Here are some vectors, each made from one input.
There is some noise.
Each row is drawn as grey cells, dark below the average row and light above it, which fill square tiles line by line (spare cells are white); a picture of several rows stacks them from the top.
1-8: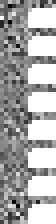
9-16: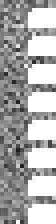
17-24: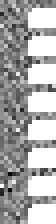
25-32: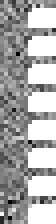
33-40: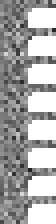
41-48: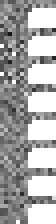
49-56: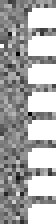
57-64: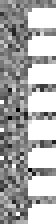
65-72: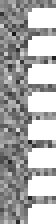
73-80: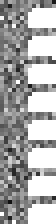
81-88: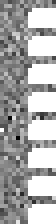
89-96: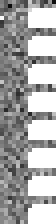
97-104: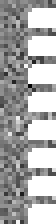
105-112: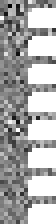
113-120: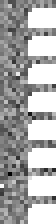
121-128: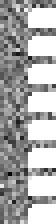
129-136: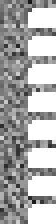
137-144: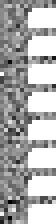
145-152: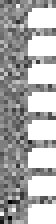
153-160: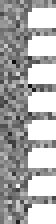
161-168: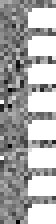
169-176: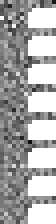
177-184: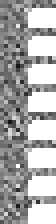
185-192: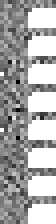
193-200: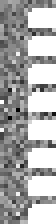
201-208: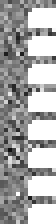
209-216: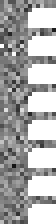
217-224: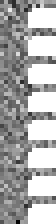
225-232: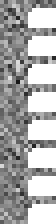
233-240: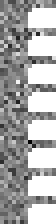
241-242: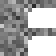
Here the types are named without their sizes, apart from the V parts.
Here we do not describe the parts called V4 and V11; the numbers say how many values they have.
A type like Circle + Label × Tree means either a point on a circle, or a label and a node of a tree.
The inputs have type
Bool × (Line + V11) + V4.
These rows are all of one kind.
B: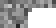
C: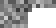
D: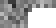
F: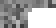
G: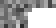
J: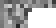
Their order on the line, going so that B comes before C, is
D, B, J, G, C, F.
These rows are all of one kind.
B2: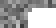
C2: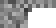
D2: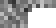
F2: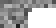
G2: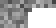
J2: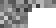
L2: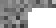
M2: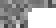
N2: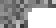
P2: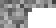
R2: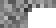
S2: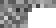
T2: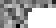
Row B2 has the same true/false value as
L2, M2 and N2.
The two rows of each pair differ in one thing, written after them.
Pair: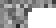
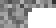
the place on the line
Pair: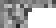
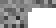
the true/false value
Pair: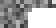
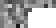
the true/false value
